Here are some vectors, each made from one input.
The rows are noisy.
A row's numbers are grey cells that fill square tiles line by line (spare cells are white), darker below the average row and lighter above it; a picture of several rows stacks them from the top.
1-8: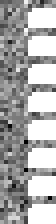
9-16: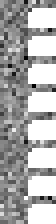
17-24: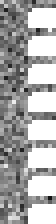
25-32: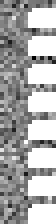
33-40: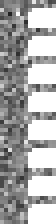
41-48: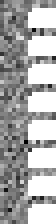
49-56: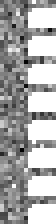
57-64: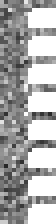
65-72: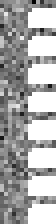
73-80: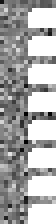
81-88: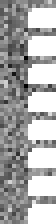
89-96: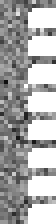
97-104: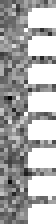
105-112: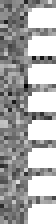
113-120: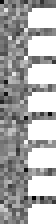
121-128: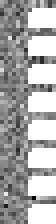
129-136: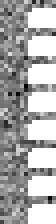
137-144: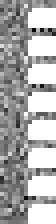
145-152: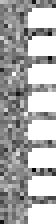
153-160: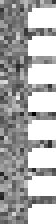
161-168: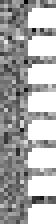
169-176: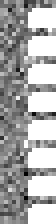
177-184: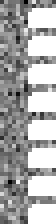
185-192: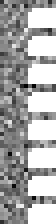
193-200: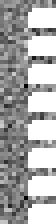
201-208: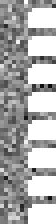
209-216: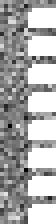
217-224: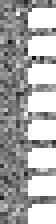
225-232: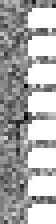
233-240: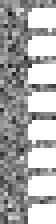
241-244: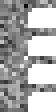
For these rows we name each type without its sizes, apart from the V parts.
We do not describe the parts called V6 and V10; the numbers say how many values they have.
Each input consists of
a label, a point on a line and a value of V6, together with either a point on a line, or a value of V10.
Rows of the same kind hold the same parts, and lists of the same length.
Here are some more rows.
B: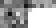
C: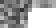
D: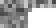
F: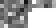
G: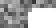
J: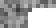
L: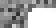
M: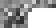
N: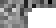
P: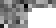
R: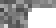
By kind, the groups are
B, G, N, P
C, D, F, J, L, M, R

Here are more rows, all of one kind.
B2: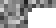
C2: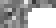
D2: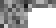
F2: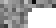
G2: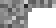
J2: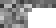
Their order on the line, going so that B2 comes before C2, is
B2, J2, D2, G2, F2, C2.
